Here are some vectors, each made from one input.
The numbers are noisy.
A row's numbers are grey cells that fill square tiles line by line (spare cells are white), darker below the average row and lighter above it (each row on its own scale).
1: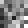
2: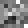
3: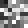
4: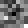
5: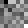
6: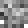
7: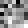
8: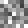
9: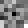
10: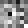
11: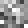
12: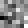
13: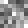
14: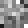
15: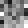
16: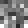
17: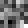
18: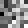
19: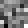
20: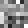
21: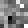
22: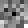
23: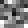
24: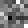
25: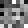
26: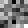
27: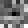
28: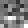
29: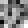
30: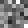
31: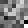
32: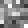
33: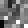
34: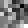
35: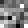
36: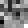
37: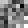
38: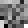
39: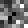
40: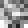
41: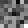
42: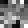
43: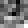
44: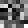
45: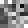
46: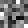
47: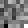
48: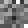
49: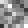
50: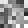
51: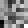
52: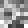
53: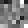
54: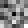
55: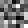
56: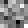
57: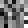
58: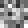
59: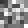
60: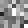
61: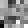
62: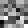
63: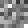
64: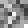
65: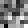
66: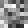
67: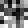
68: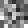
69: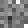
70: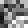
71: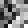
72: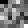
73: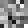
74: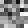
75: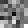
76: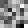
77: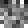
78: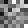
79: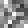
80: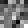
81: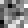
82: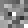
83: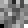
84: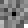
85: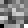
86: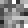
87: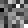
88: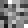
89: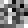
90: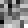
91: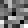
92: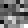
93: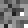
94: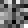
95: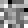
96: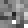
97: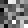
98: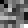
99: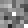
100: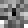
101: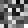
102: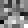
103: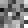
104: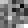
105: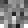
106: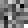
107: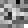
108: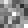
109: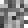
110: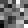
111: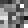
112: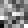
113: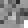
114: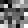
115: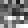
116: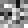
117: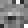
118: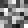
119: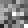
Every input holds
a point on a 3-point line, a point on a 4-point line and a true/false value.
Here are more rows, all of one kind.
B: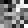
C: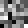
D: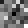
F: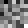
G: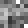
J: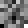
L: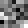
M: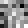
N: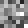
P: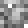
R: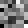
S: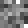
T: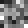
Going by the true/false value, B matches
F, M and P.
